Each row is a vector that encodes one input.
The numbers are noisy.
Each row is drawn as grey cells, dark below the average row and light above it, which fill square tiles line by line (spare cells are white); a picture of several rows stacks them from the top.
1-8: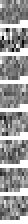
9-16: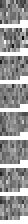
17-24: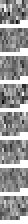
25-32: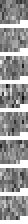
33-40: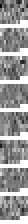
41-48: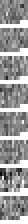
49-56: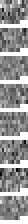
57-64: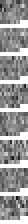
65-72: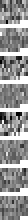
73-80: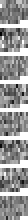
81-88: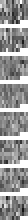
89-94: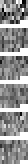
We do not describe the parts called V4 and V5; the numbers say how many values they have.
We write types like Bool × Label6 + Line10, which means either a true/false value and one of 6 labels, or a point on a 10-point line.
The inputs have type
Bool × (Line3 × Line3 + V4) × V5.
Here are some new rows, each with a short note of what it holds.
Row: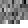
a true/false value, a value of V4 and a value of V5
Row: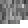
a true/false value, a value of V4 and a value of V5
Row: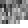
a true/false value, a value of V4 and a value of V5
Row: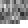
a true/false value, a value of V4 and a value of V5
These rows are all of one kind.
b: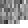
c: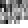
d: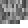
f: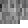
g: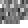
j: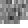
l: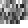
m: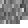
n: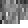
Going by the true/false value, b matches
c, g and m.
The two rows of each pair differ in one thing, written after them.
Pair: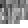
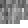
the place on one of the two 3-point lines
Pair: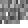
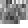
the place on one of the two 3-point lines
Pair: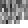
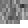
the true/false value
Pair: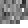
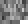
the value of V5
